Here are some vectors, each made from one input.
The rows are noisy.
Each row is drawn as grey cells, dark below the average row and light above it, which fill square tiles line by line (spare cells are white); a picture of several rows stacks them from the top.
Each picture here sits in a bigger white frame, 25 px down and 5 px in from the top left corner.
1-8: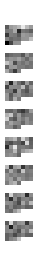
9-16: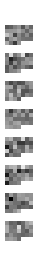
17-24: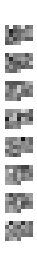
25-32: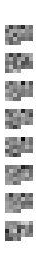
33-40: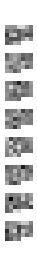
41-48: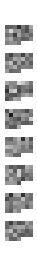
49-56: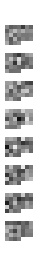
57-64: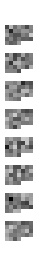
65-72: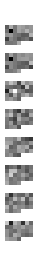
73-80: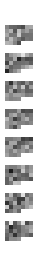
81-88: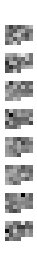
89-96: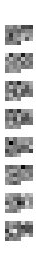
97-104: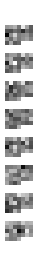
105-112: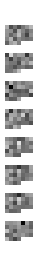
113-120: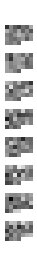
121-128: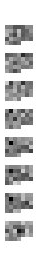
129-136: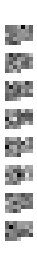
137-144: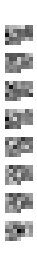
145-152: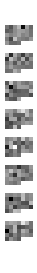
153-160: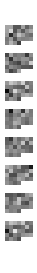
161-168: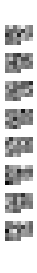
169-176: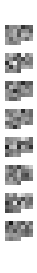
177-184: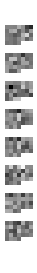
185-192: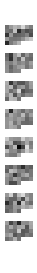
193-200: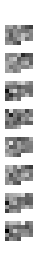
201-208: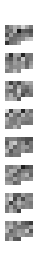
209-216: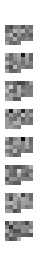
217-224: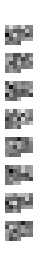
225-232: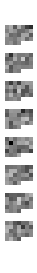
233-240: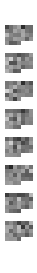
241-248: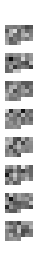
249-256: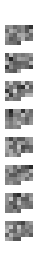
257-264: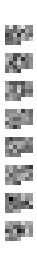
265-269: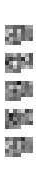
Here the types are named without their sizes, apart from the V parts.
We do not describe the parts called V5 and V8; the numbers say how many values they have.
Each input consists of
either a value of V5 and a value of V8, or a list of points on a line.
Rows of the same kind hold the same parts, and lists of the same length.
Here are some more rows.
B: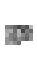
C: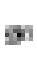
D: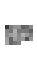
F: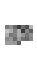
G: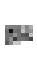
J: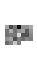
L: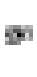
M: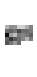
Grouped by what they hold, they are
B, F, J
C, L
D
G
M

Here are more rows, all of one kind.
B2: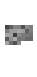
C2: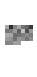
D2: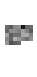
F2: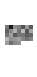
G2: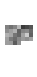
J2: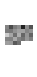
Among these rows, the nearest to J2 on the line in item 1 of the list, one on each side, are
B2 and F2.
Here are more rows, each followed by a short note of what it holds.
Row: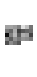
a value of V5 and a value of V8
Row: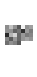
a value of V5 and a value of V8
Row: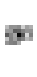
the empty list
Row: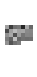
a list of three items
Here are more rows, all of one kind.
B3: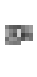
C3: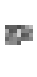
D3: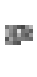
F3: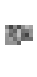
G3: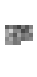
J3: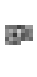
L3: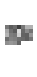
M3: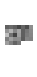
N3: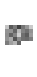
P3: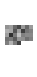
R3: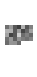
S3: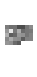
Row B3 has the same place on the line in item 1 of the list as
C3 and L3.
